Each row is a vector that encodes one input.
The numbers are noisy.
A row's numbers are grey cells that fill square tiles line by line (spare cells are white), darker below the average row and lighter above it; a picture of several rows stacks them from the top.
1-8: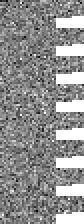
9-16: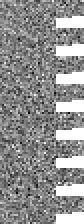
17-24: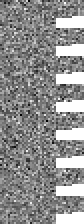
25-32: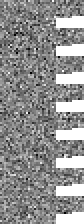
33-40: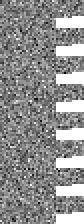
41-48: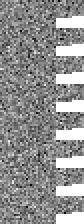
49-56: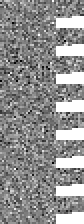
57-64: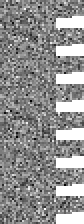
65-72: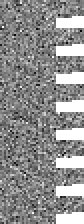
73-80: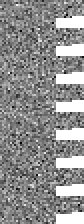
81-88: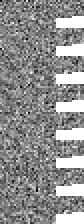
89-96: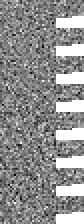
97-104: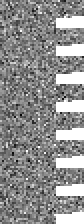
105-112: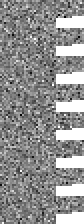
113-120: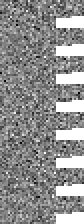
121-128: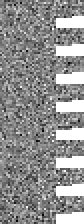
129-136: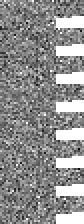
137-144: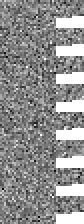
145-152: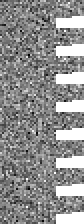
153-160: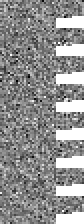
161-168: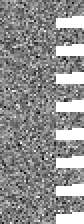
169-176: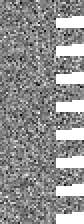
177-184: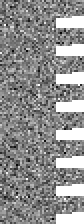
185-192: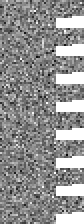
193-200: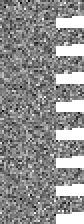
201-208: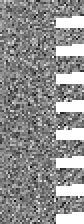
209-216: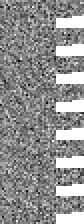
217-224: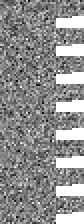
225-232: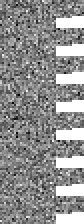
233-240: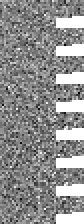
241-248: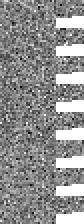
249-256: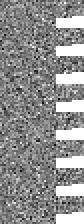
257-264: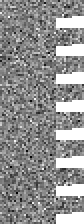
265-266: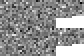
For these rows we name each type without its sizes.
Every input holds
a point on a line, together with either a point on a circle, or a label.
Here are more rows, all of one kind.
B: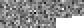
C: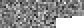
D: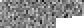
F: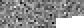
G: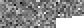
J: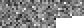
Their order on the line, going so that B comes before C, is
B, D, F, C, G, J.
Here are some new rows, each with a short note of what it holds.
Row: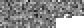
a label and a point on a line
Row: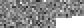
a label and a point on a line
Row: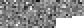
a label and a point on a line
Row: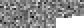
a point on a circle and a point on a line
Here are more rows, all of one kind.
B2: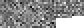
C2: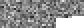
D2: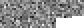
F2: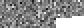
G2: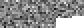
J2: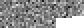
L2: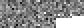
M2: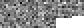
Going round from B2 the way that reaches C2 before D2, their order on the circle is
B2, C2, D2, F2, L2, J2, M2, G2.
